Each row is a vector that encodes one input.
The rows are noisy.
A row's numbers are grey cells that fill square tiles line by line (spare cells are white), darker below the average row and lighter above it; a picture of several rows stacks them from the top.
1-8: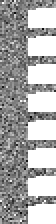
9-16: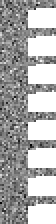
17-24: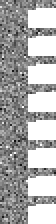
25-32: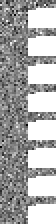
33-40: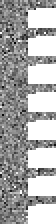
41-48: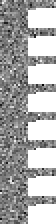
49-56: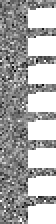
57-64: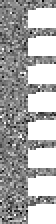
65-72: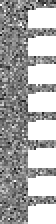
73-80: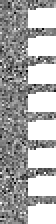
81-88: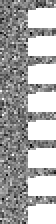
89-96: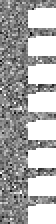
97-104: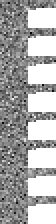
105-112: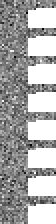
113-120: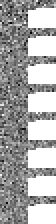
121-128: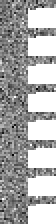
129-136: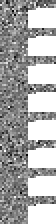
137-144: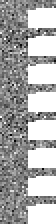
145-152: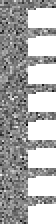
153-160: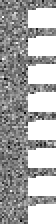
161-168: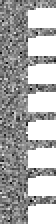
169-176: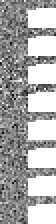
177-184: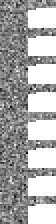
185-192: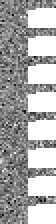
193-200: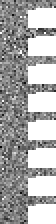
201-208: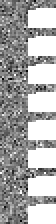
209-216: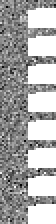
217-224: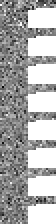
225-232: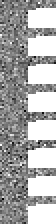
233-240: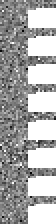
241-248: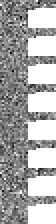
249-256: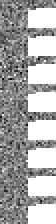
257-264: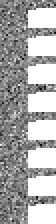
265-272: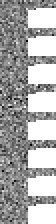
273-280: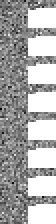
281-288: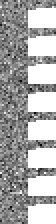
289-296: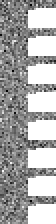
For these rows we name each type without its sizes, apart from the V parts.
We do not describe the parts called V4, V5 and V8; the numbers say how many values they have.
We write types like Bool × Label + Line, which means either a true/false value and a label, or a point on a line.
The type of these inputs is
Bool × Circle × (Line × V4 + V8) + V5.
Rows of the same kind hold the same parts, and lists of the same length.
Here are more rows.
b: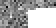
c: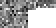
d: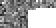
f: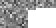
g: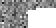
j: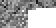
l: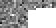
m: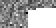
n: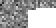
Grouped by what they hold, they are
b, f, g, n
c
d, j, l, m

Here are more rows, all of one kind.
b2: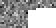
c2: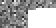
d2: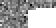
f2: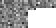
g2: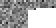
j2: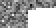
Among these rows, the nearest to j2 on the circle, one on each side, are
c2 and g2.
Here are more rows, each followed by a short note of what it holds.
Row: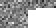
a point on a circle, a true/false value and a value of V8
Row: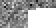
a point on a circle, a true/false value and a value of V8
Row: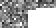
a value of V5
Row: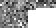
a value of V5
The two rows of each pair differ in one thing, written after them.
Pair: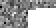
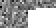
the true/false value
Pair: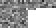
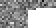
the true/false value
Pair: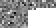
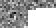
the true/false value
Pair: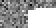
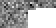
the place on the circle
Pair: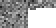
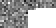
the value of V8
